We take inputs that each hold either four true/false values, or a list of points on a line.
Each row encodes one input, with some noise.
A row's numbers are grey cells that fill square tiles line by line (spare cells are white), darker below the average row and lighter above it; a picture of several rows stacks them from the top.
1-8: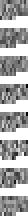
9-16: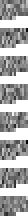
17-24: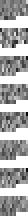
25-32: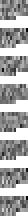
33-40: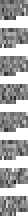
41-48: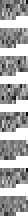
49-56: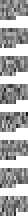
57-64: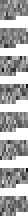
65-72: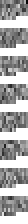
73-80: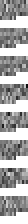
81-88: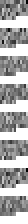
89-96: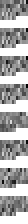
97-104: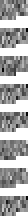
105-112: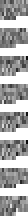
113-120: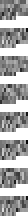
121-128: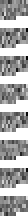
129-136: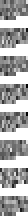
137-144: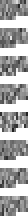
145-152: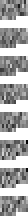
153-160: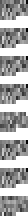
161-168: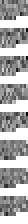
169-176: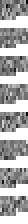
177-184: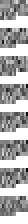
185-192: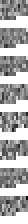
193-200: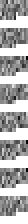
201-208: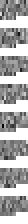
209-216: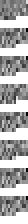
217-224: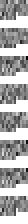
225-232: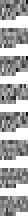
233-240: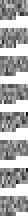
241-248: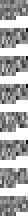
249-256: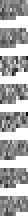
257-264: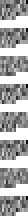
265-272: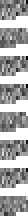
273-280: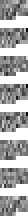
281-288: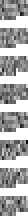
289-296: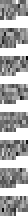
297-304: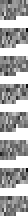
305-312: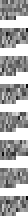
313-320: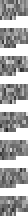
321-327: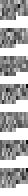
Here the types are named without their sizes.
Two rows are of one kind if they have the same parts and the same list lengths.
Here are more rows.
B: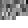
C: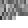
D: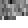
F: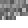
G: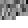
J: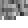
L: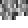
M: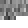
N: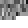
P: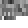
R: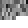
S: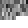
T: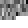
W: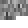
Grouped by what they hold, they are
B, G, N, R, S, T
C
D, F, J, M, P, W
L

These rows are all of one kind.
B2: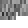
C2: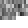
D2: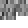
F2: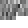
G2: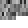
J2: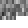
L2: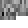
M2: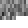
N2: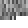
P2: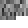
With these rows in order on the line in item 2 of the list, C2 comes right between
B2 and D2.
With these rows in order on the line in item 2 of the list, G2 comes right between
M2 and P2.
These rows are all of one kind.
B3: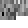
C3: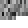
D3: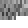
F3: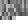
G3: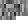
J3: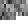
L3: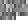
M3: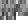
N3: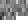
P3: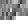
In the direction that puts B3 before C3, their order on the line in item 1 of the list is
L3, F3, G3, J3, N3, M3, P3, D3, B3, C3.
